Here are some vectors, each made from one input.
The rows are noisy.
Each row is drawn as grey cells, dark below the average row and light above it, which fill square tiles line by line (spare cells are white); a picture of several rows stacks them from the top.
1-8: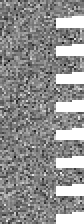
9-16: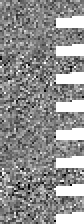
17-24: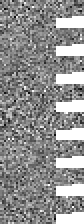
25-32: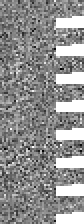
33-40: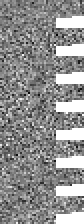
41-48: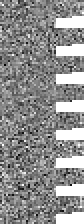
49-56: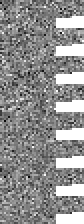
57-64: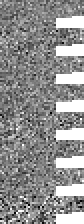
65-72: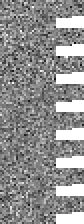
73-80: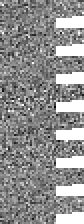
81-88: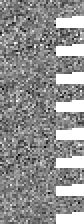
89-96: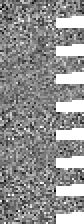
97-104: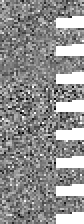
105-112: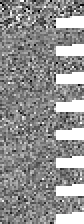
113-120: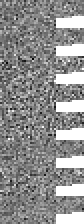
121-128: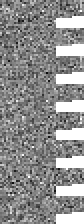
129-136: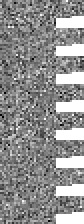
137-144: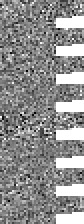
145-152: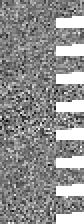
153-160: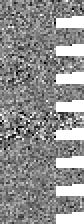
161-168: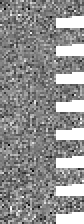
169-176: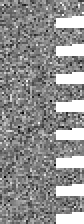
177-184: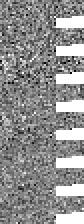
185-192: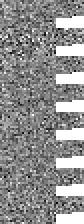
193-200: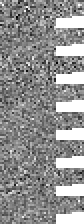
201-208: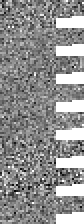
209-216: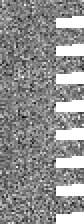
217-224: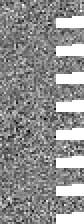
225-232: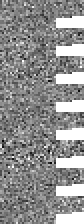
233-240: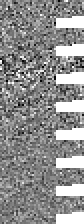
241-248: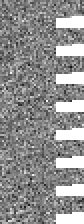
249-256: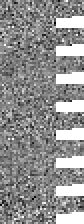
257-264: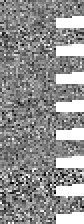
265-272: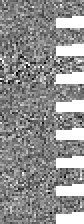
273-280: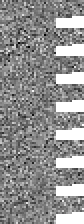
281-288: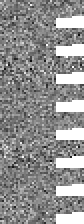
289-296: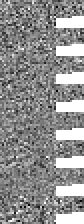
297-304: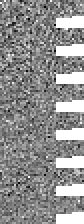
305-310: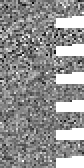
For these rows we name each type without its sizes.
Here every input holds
either a point on a circle, or a point on a line, or four true/false values.
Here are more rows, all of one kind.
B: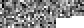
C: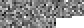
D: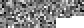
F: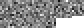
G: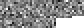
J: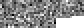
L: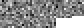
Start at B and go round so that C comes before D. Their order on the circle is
B, J, F, G, C, L, D.
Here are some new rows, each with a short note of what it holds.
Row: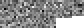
four true/false values
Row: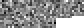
a point on a circle
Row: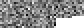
a point on a circle
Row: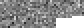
a point on a line
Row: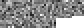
a point on a circle
